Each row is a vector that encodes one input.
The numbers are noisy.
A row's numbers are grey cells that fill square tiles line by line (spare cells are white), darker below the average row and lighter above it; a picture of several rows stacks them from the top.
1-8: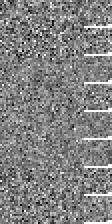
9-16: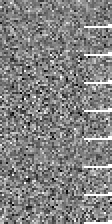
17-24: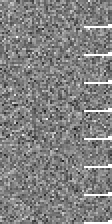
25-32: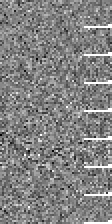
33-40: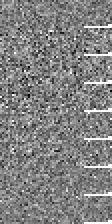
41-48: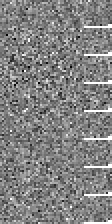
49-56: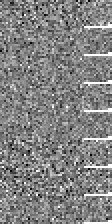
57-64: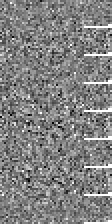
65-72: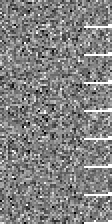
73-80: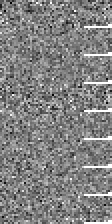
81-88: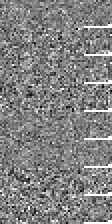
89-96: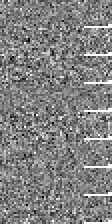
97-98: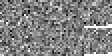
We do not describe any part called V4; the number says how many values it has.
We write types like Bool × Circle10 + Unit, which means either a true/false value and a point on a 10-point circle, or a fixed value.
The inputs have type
(Bool × Bool × Bool + Circle6) × Line5 × V4 × V4.
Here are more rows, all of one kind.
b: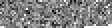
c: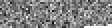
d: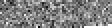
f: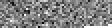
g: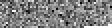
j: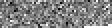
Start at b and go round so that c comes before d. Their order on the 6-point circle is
b, g, c, d, f, j.
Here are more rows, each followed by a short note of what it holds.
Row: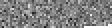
a point on a 5-point line, three true/false values and two values of V4
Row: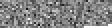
a point on a 5-point line, three true/false values and two values of V4
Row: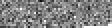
a point on a 5-point line, three true/false values and two values of V4
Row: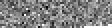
a point on a 6-point circle, a point on a 5-point line and two values of V4
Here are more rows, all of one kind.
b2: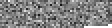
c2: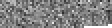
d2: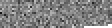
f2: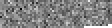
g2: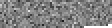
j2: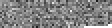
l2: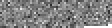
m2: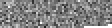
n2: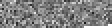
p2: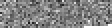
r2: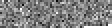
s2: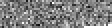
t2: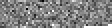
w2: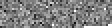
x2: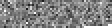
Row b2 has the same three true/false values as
f2, g2, j2 and l2.
